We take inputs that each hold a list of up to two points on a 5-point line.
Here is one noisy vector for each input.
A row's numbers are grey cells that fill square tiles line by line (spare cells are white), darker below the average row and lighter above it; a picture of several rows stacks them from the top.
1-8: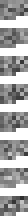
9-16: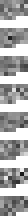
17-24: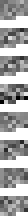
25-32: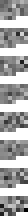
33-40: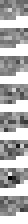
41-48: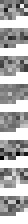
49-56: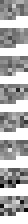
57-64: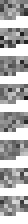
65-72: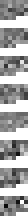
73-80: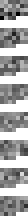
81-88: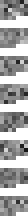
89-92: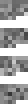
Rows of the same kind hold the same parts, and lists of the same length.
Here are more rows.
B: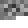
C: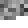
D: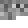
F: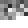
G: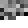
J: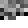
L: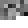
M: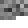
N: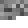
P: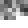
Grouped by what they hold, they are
B, C, L, M, N
D, F, P
G, J

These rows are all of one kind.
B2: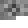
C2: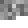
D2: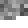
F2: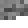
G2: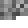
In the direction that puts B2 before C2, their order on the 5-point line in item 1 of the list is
F2, D2, G2, B2, C2.
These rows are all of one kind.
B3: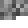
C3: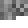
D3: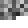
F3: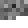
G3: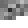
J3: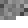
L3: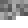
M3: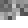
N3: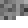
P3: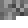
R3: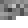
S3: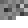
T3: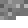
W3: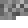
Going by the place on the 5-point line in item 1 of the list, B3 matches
D3, T3 and W3.
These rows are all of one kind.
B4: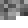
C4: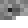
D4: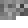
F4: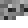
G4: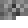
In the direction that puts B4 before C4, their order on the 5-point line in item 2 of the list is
D4, G4, B4, F4, C4.
